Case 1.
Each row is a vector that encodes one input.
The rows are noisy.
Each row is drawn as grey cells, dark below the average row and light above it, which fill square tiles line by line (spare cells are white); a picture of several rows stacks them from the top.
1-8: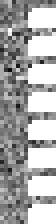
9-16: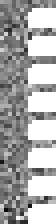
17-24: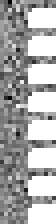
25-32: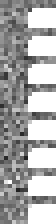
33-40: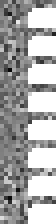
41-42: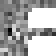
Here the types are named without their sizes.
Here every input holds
a node of a tree.
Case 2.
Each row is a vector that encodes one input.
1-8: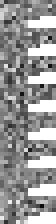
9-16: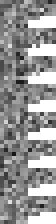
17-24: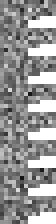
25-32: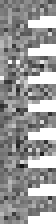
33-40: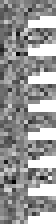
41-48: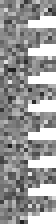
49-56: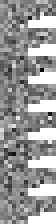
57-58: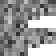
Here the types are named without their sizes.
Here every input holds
a point on a line.
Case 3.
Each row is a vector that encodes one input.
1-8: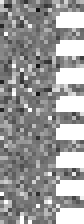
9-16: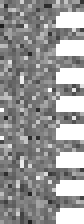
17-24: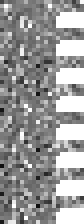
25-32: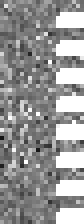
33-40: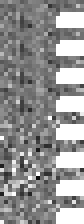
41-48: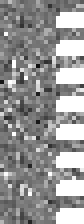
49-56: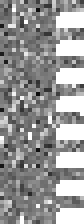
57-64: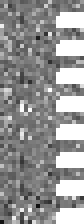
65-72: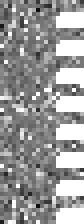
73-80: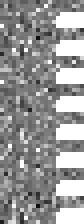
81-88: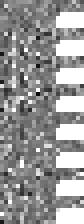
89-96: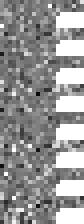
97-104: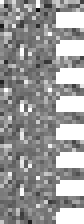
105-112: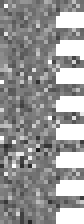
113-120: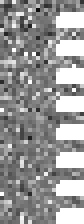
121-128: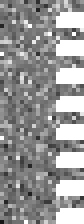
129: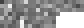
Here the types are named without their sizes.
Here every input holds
three true/false values.
